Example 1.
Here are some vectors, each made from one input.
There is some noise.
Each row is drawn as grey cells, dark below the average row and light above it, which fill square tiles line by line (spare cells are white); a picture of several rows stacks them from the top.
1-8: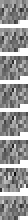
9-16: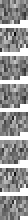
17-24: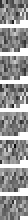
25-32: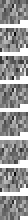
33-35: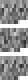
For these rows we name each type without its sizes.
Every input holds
a point on a circle.
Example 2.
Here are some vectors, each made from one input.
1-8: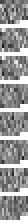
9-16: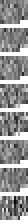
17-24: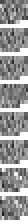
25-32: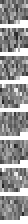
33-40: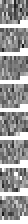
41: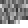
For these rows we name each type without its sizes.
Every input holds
a point on a line.
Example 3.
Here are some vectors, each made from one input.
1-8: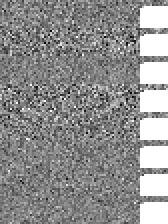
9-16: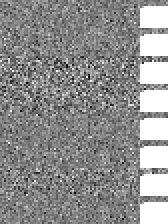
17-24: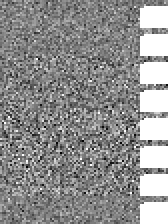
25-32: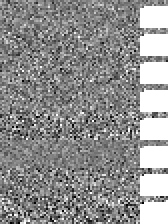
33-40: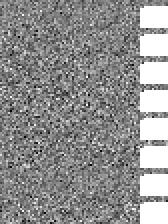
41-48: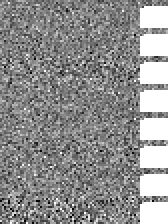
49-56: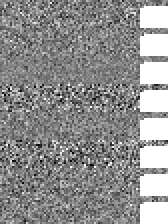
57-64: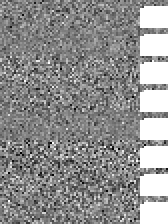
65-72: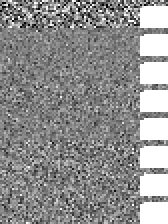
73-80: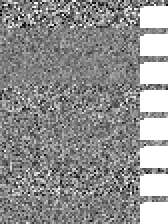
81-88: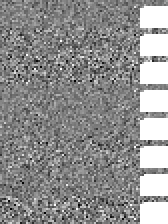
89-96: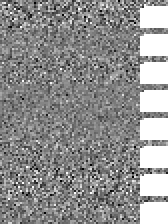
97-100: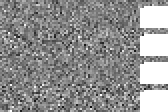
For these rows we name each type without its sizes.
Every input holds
either a point on a circle, or a fixed value.
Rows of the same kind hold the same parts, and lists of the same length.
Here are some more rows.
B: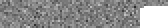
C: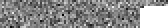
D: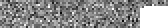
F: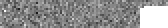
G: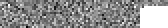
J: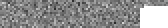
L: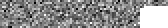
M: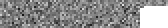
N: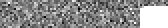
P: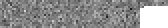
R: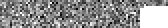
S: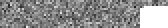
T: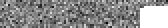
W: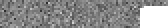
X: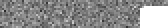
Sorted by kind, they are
B, D, F, G, J, L, M, N, P, R, S, W, X
C, T

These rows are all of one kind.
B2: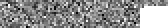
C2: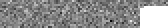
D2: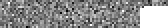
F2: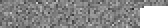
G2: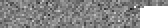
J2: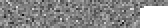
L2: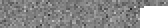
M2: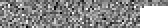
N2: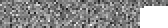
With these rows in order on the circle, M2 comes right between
B2 and F2.
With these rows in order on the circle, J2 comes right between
C2 and D2.
